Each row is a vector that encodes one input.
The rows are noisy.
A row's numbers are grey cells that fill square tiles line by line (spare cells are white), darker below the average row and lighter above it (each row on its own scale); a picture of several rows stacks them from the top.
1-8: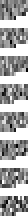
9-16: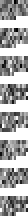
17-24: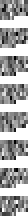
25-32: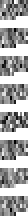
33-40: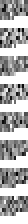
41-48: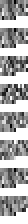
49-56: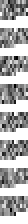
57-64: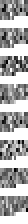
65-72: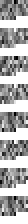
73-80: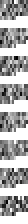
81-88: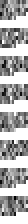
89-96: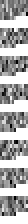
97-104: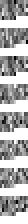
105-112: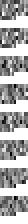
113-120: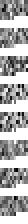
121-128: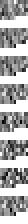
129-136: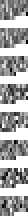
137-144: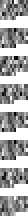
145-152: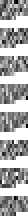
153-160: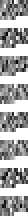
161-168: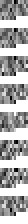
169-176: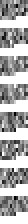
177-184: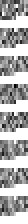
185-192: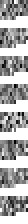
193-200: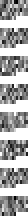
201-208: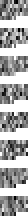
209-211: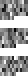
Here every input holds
four true/false values.
